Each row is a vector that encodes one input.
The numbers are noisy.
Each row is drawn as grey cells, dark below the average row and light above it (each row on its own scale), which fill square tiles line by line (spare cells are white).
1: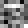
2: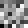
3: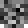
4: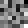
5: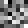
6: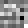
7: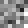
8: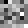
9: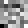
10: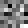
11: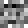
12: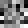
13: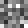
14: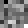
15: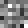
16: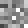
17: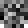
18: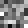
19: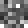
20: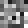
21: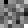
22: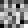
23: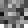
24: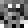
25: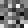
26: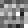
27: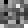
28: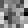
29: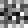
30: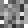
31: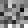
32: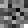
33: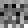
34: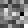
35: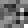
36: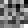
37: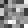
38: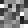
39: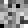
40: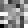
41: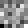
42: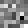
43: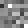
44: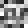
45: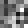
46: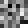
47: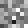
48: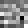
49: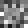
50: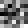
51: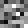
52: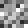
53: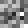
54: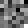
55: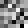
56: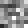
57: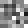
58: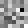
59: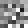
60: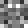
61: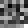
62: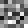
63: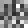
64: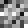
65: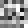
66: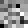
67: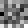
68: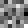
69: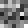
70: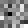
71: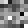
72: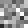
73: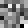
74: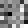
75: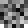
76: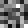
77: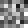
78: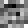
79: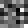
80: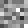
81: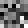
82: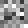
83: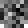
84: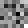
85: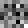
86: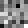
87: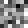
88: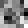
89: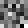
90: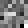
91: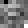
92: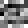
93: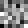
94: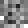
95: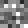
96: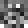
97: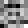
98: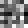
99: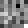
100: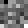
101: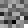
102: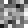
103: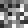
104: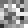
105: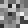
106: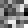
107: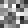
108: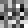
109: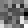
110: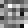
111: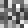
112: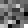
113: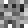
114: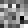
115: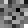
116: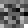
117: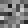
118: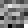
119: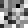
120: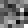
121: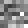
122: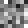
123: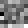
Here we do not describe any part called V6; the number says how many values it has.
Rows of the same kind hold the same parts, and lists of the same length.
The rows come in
3 kinds.
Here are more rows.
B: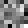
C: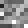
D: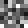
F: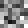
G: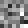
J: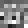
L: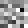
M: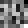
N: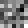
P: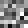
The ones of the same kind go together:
B, C, D, J, M
F
G, L, N, P

